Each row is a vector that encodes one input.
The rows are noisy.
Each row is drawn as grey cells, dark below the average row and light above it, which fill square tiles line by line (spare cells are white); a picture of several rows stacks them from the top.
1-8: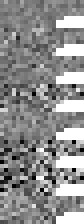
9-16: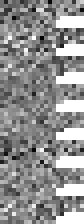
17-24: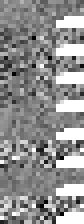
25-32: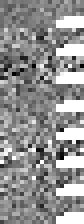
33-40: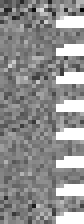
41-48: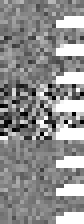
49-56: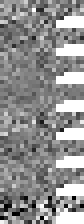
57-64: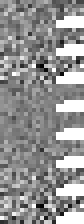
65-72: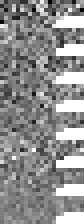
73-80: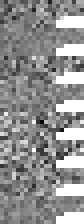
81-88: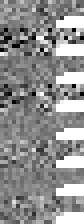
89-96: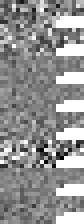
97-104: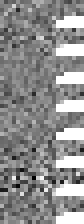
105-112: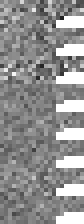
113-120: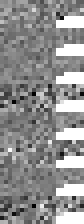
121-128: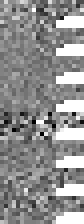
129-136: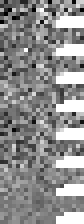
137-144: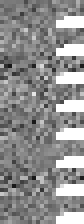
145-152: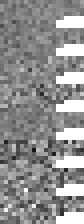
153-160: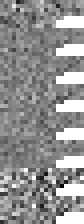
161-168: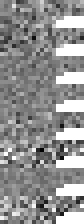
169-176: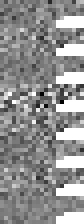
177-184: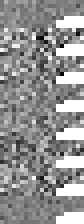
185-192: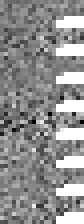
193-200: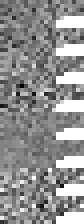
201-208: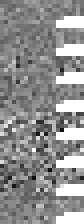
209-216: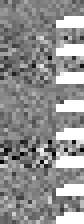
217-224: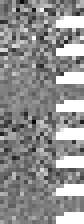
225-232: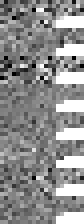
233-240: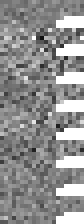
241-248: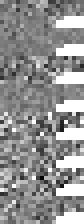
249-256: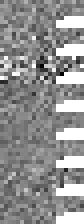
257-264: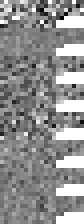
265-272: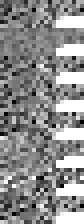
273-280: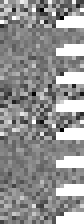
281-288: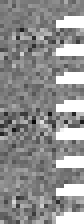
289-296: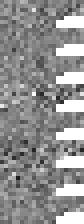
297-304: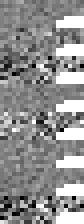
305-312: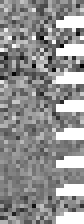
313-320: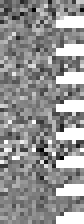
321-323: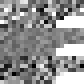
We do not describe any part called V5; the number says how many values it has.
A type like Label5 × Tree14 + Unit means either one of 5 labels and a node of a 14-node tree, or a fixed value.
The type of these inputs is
(Bool × Bool × Bool + Unit) × V5 + Line9.
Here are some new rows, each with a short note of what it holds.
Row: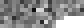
a value of V5
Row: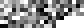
a value of V5
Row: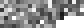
a point on a 9-point line
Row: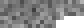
a value of V5
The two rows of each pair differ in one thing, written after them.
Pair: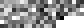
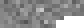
one of the three true/false values
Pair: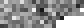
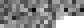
one of the three true/false values
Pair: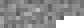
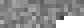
one of the three true/false values
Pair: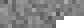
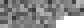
one of the three true/false values
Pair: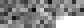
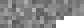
one of the three true/false values
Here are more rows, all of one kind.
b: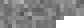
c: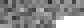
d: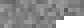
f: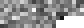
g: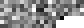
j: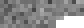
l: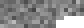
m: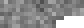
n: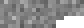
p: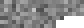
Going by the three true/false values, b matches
f, j, n and p.
